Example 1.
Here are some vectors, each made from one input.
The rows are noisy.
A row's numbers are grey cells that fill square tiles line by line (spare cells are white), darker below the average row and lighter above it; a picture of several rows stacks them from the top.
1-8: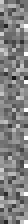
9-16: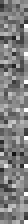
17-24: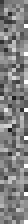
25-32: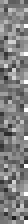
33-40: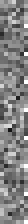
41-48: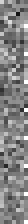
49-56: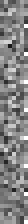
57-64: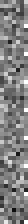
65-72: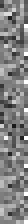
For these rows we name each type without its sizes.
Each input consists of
a point on each of two lines.
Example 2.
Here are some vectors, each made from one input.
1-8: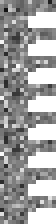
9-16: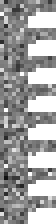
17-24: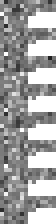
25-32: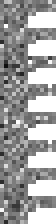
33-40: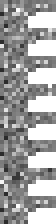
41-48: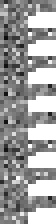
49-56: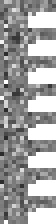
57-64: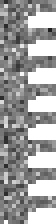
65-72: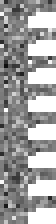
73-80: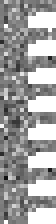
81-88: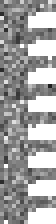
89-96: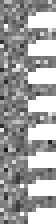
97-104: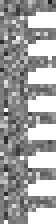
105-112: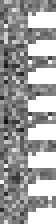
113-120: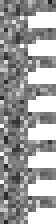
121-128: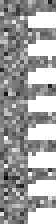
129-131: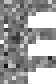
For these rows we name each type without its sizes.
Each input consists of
either a point on a circle, or a fixed value.
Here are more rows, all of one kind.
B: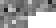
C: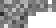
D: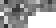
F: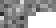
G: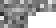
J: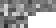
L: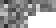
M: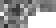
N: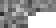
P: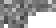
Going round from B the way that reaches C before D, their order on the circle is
B, P, C, G, F, N, J, L, M, D.
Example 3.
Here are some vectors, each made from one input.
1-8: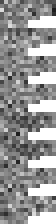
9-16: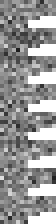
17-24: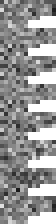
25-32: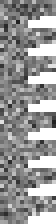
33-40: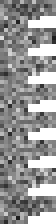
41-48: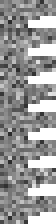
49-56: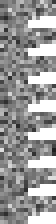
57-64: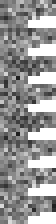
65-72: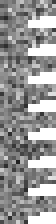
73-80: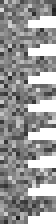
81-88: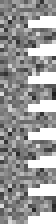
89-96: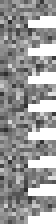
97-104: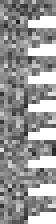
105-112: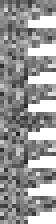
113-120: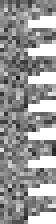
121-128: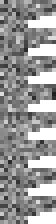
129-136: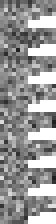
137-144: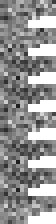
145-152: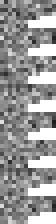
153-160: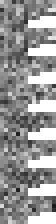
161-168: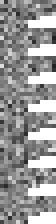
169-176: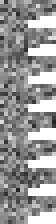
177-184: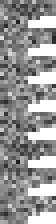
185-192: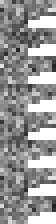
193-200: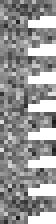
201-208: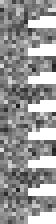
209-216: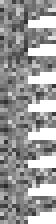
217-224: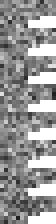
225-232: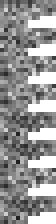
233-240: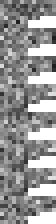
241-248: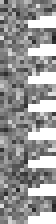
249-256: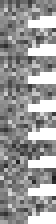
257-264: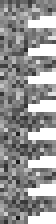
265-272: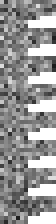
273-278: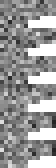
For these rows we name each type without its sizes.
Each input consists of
a label.
